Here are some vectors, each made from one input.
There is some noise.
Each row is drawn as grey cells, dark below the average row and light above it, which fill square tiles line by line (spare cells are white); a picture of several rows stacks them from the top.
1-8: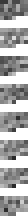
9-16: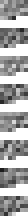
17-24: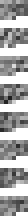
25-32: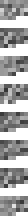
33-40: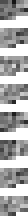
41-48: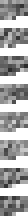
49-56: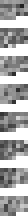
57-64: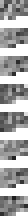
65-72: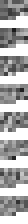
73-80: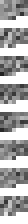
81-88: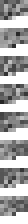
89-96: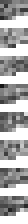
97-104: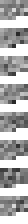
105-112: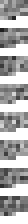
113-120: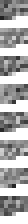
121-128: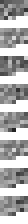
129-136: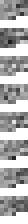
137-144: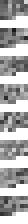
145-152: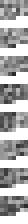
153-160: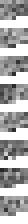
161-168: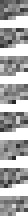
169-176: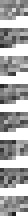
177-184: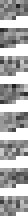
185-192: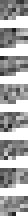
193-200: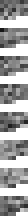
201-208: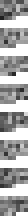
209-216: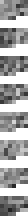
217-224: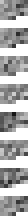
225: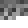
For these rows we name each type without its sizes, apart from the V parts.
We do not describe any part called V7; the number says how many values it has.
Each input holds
either a point on a circle, or a fixed value, or a label and a value of V7.
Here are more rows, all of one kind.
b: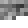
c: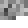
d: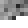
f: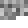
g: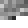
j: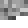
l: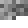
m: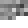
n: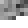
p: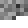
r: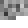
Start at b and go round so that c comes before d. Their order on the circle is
b, m, f, r, c, j, g, d, n, p, l.
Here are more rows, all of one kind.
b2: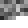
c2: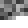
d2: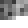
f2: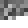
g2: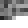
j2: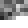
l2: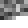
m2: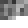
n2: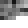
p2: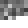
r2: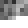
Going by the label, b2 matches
c2, j2 and l2.
